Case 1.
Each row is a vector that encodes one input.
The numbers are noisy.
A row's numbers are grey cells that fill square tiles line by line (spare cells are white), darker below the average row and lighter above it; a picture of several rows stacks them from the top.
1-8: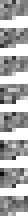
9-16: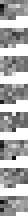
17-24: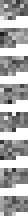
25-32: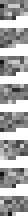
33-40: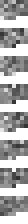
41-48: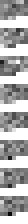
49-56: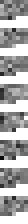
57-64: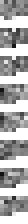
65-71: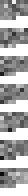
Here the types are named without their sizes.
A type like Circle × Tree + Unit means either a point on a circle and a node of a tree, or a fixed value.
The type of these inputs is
Bool × Bool × Bool + Tree.
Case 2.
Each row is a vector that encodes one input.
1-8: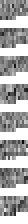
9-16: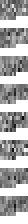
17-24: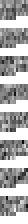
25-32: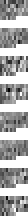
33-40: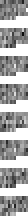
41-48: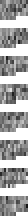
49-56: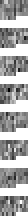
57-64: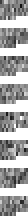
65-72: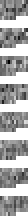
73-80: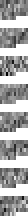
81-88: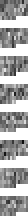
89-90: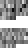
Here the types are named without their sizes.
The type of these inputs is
Bool × Bool × Bool + Tree.
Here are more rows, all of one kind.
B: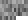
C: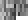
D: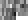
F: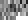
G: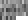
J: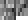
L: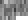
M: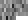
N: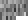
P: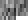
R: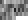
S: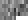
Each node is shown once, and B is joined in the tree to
C and N.
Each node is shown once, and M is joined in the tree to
D.
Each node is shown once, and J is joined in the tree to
N, P and S.
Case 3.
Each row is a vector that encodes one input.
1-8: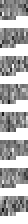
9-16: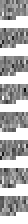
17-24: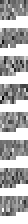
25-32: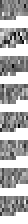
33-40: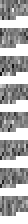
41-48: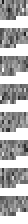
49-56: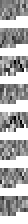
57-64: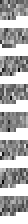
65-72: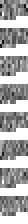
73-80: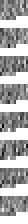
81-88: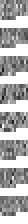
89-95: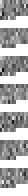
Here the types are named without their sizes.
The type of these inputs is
Bool × Bool × Bool + Tree + Unit.
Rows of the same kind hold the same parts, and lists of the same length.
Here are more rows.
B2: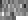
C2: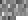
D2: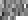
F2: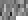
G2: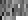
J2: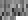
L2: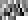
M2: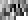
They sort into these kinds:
B2, C2, F2
D2, G2, J2
L2, M2

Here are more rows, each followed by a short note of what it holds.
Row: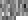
three true/false values
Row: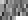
a node of a tree
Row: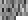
three true/false values
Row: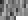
three true/false values
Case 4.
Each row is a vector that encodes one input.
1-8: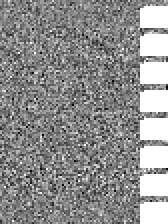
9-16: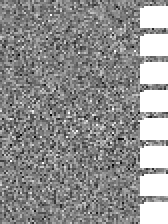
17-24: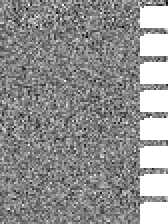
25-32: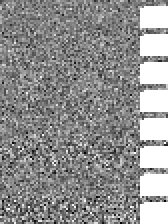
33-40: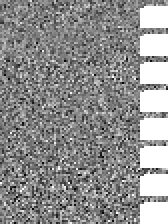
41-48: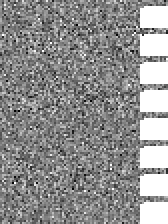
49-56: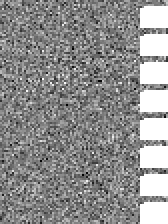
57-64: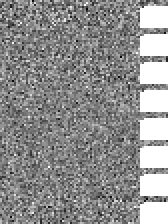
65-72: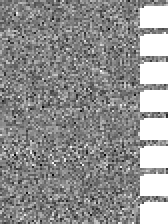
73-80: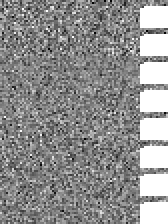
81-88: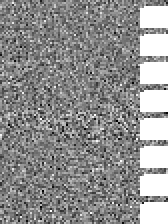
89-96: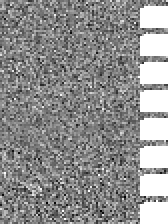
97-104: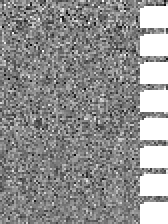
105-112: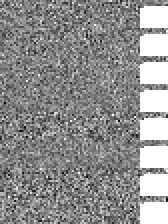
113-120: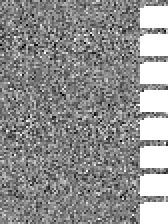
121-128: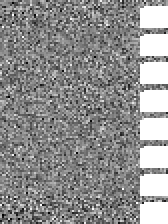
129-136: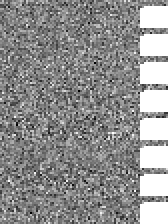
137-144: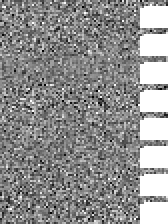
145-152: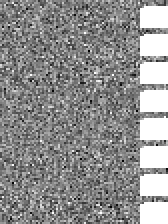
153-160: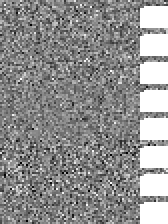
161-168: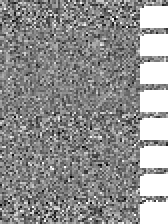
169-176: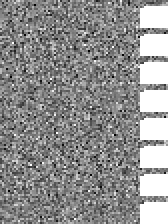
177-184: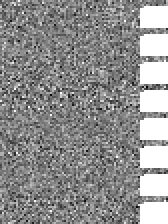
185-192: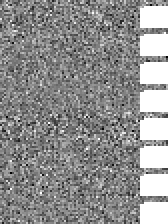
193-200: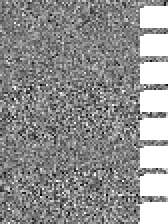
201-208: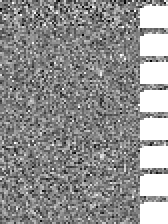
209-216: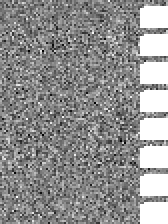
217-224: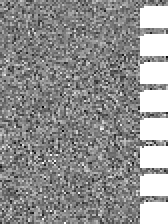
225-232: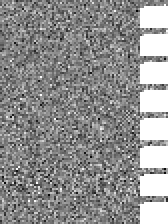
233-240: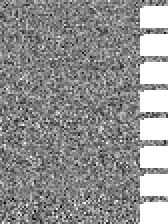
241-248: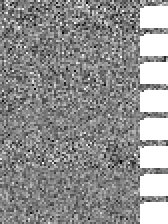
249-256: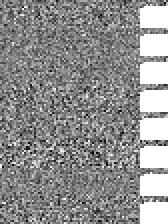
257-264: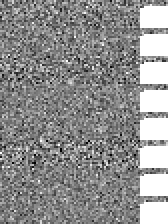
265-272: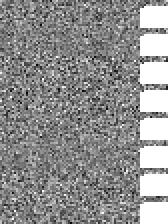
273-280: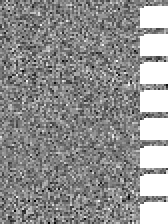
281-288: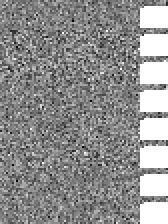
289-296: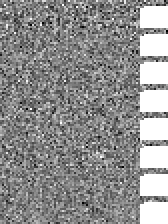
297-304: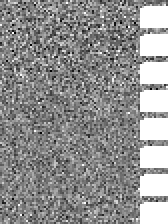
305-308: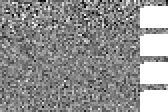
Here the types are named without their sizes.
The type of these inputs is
List(Circle).
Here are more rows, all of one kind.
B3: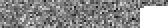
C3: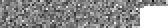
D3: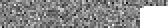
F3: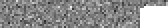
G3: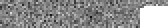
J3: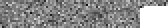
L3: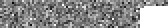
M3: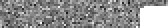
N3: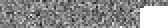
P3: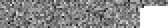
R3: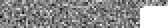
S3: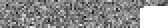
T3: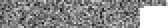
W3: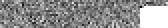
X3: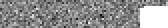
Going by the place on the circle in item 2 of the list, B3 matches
C3, D3, J3 and N3.
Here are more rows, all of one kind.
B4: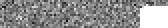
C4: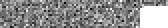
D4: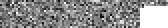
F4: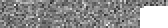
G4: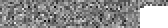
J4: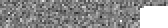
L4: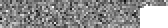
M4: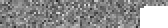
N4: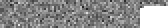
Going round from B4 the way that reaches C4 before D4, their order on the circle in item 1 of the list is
B4, F4, C4, D4, N4, M4, G4, L4, J4.
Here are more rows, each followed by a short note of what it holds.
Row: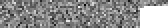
a list of one item
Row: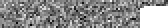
a list of two items
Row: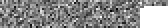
the empty list
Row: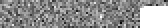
a list of one item
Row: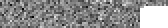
a list of one item
